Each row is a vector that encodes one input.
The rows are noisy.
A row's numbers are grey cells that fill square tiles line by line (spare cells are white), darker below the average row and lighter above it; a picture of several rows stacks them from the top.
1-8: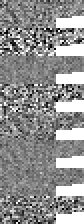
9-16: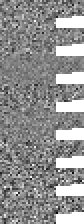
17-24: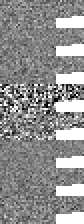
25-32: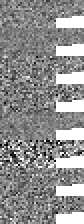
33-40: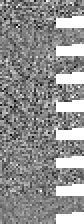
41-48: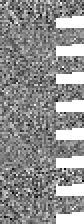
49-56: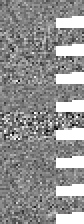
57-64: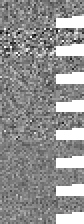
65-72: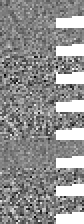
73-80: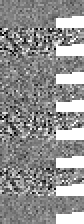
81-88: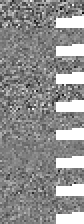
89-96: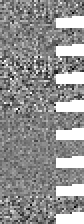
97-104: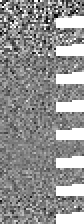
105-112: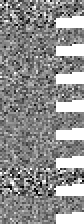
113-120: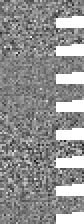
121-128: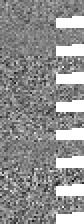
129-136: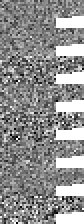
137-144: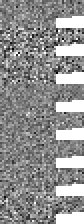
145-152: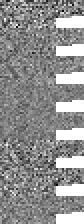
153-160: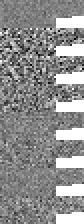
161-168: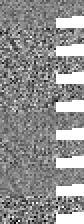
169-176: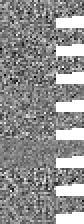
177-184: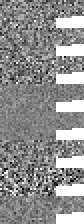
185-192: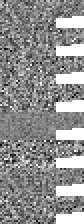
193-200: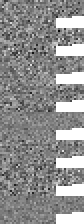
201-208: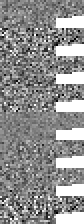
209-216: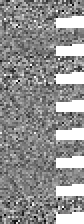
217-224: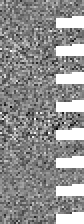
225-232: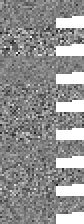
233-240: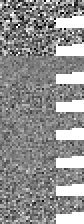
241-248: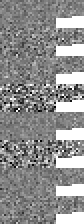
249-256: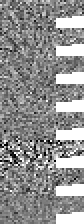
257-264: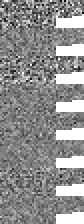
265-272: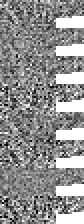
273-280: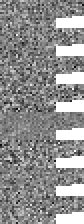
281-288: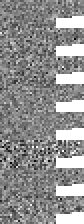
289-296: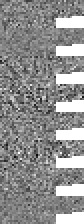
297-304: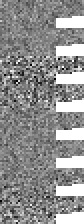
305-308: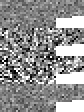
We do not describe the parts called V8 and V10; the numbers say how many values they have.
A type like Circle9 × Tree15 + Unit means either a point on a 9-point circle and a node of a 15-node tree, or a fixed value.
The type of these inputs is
(Circle11 + Line11) × V10 + V8.
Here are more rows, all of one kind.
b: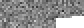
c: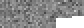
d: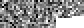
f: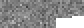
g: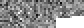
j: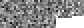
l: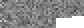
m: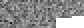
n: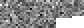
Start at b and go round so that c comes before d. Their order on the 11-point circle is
b, c, m, f, n, d, l, j, g.
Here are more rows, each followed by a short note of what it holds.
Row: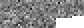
a point on an 11-point line and a value of V10
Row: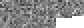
a point on an 11-point line and a value of V10
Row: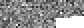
a point on an 11-point circle and a value of V10
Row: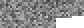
a point on an 11-point line and a value of V10
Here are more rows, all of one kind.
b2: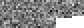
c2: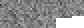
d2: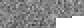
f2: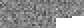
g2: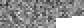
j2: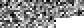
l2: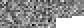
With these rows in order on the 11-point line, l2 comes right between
f2 and j2.
